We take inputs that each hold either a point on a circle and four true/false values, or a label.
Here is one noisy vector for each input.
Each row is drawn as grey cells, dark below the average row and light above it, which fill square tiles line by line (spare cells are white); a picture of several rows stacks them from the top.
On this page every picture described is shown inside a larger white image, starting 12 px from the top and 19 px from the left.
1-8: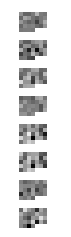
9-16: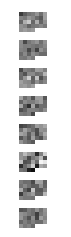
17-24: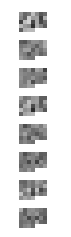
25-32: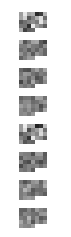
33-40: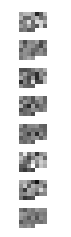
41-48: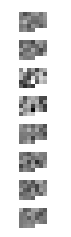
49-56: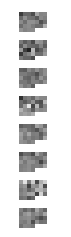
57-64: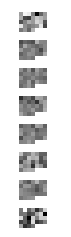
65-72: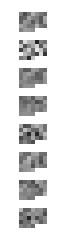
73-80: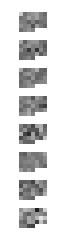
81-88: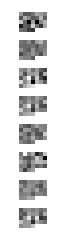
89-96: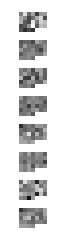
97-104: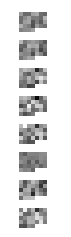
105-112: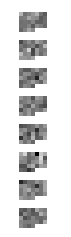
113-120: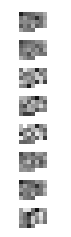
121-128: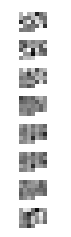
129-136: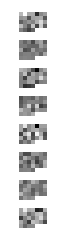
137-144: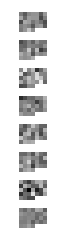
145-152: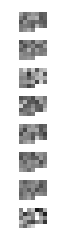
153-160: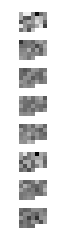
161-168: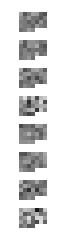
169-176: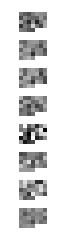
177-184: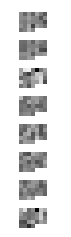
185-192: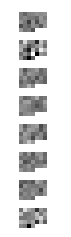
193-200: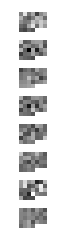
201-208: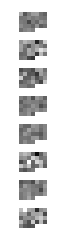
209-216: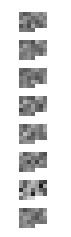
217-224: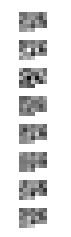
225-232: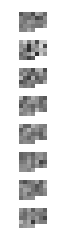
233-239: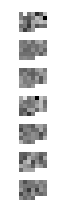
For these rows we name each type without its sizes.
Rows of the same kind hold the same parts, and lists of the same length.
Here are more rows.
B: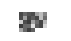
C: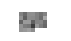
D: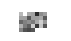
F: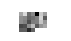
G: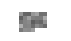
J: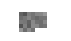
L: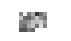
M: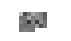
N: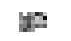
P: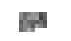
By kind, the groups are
B, C, G, J, M, P
D, F, L, N

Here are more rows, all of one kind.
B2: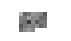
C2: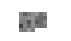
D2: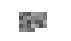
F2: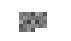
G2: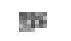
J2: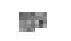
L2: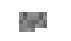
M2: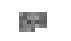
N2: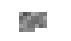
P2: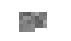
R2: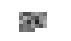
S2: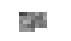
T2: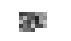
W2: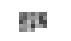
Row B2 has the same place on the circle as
D2, N2 and R2.
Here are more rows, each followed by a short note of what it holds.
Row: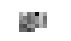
a label
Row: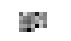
a label
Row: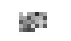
a label
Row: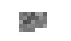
a point on a circle and four true/false values
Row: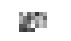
a label
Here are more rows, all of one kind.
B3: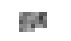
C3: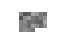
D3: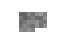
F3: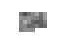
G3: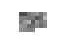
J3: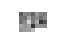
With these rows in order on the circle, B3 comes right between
C3 and J3.
